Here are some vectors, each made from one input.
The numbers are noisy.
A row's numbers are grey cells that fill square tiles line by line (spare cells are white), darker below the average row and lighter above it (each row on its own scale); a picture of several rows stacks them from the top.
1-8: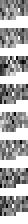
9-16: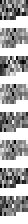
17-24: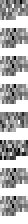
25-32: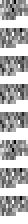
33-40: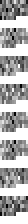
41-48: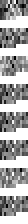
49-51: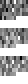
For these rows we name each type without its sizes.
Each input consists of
a point on a line.
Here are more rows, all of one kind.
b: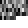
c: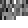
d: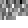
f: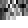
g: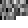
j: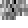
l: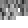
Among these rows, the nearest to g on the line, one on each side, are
b and c.
